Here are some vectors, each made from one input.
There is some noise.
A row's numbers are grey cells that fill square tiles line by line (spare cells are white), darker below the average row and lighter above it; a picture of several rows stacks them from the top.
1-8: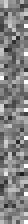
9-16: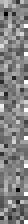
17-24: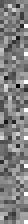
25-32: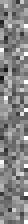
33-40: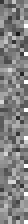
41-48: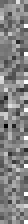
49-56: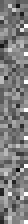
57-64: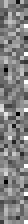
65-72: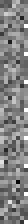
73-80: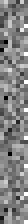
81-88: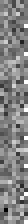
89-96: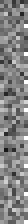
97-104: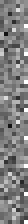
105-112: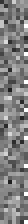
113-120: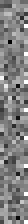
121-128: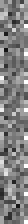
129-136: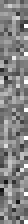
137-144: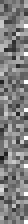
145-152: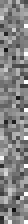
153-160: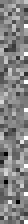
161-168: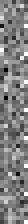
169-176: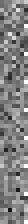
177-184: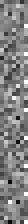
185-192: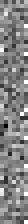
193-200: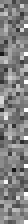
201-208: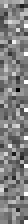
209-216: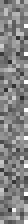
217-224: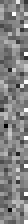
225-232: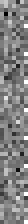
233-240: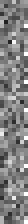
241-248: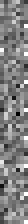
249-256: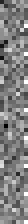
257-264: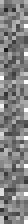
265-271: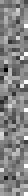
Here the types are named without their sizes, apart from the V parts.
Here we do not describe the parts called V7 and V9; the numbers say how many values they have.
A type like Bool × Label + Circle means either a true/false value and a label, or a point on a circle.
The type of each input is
Bool × V7 × V9 + Label + Line.
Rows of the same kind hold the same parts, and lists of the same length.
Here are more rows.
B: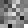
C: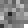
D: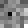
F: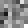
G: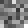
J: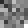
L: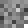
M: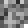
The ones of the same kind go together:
B, C, D, L
F, M
G, J

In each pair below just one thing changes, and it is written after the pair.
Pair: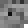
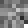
the value of V9
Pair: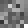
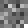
the value of V7
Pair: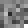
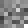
the value of V7
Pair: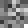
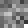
the true/false value
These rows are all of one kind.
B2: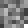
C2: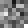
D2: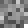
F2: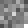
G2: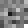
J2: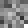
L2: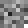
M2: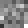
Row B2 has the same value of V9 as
G2 and L2.
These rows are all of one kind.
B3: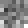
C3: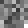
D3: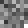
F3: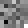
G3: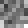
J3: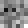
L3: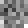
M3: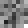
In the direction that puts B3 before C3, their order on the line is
J3, L3, B3, G3, M3, F3, D3, C3.
